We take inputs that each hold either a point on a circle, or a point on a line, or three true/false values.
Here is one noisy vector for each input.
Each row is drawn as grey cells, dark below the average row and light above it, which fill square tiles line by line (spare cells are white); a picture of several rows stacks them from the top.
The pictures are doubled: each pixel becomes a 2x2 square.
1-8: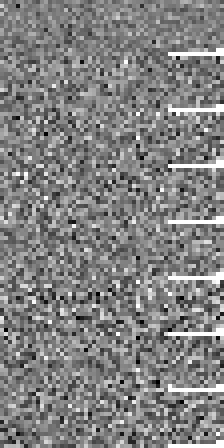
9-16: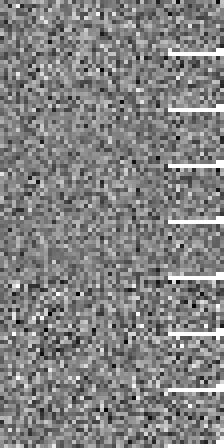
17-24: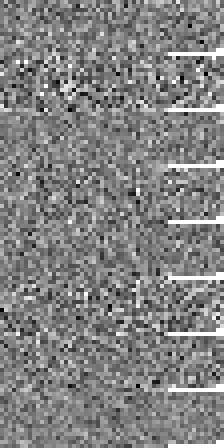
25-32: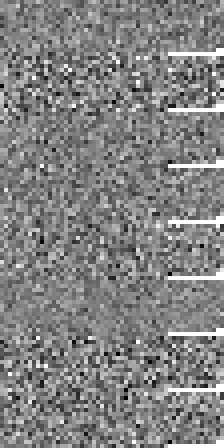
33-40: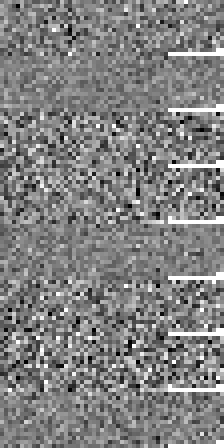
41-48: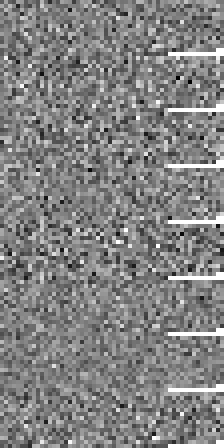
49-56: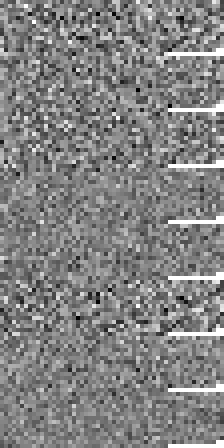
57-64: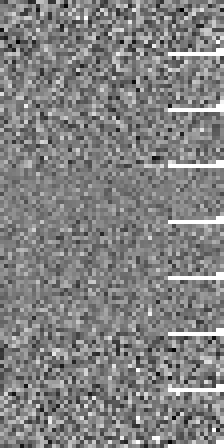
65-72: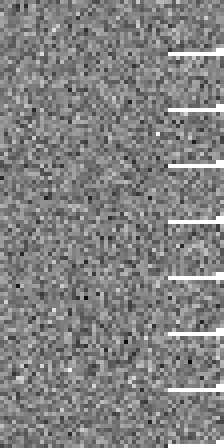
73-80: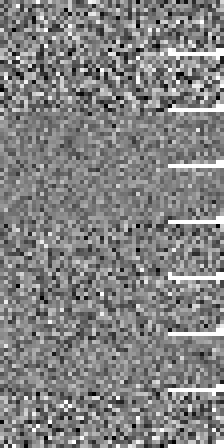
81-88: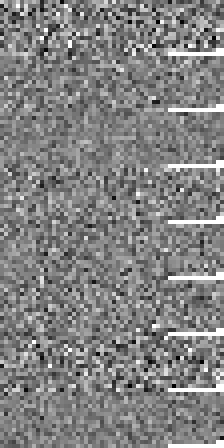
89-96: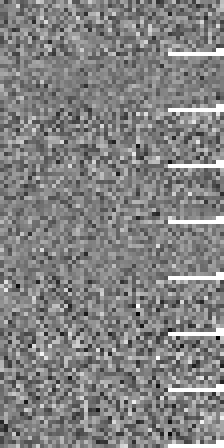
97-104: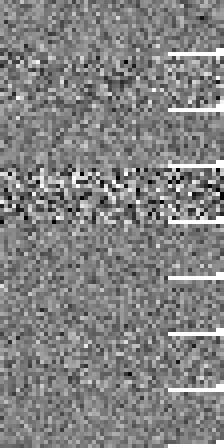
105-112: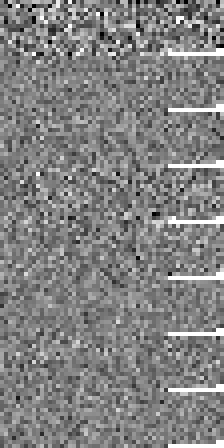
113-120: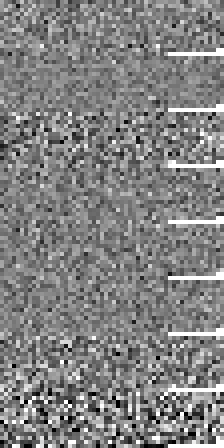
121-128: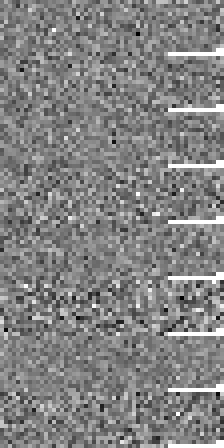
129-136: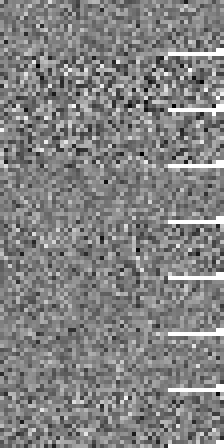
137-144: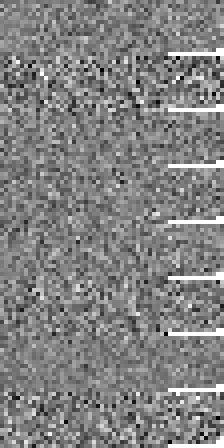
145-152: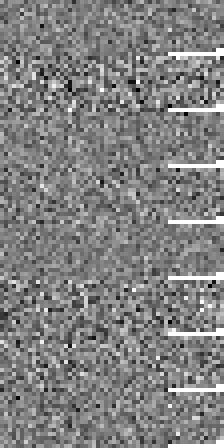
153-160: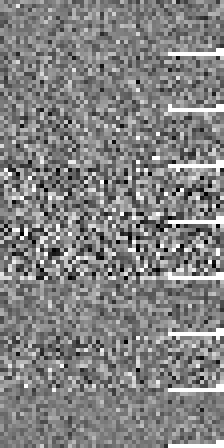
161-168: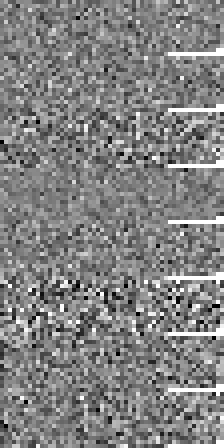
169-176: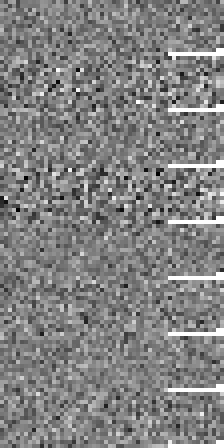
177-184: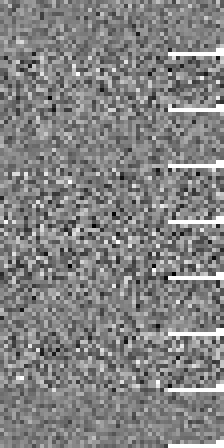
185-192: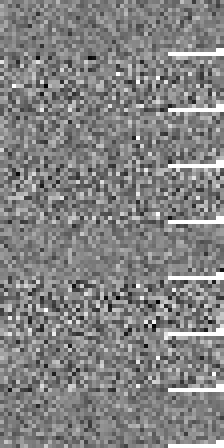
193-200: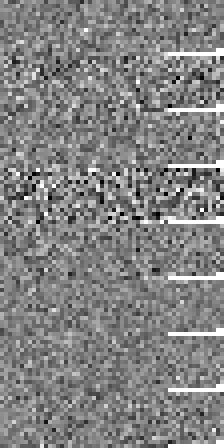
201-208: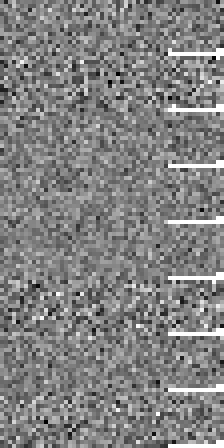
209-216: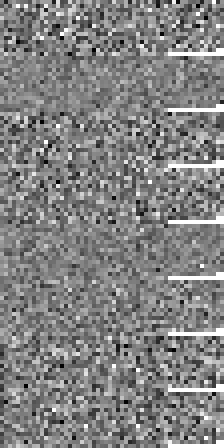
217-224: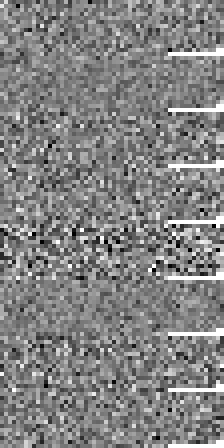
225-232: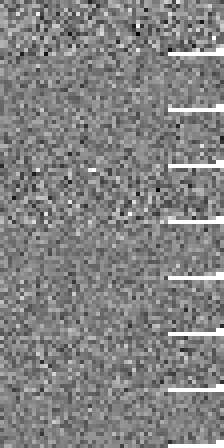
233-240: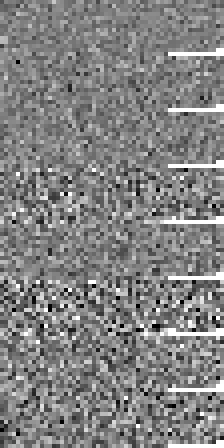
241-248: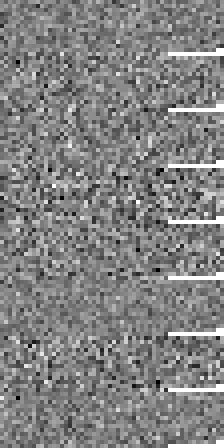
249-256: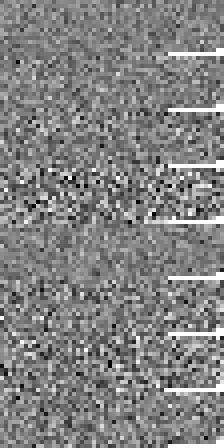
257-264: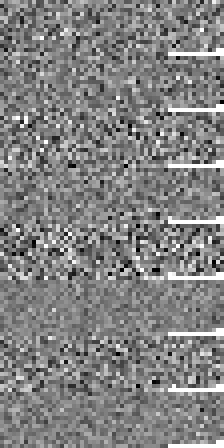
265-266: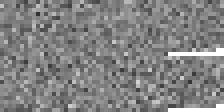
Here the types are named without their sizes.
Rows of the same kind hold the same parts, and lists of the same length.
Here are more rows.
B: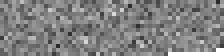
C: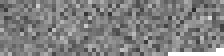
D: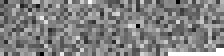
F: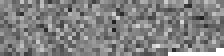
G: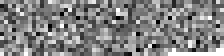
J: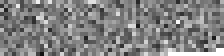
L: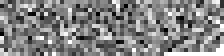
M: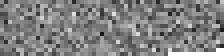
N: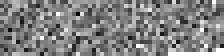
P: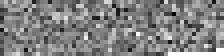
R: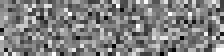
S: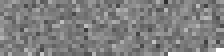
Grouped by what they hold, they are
B, C, G, S
D, F, J, M
L, N, P, R

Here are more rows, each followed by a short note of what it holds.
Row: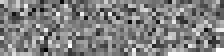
three true/false values
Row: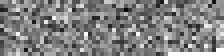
three true/false values
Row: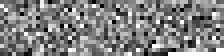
a point on a line
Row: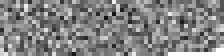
three true/false values
